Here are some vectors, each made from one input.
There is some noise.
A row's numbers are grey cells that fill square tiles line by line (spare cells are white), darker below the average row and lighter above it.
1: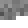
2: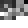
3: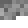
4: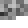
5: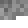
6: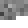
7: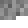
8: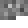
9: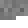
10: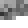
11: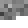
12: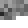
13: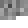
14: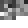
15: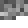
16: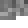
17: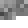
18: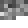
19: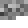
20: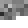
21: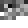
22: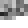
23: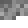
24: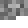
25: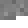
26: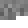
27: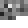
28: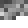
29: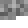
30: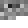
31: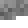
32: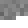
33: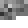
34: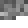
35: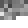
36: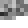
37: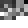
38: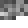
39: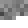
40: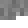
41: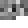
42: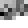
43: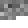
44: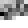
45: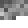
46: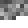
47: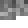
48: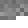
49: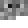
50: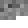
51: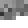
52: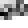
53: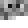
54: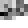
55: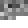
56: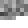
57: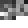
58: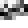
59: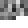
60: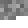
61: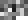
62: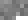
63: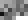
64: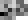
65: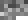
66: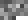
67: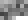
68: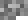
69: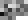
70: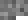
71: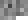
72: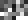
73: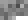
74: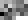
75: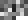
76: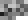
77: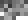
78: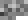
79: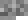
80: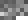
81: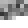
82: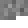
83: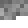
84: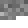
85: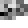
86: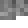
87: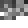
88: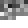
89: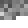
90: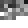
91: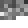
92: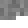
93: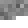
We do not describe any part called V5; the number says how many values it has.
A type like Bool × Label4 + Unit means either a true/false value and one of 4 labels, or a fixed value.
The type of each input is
List2(Bool × V5).
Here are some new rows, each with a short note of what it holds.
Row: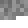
a list of one item
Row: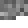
a list of two items
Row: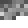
a list of one item
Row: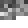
a list of two items
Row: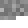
a list of one item
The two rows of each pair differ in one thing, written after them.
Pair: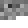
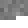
the true/false value in item 1 of the list
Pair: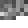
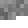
the value of V5 in item 1 of the list
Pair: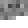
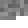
the true/false value in item 1 of the list
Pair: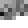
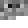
the true/false value in item 1 of the list
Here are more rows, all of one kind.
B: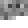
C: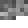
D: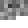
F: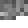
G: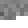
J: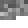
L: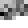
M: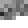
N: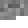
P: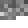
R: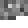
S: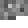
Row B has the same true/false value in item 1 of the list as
F and P.
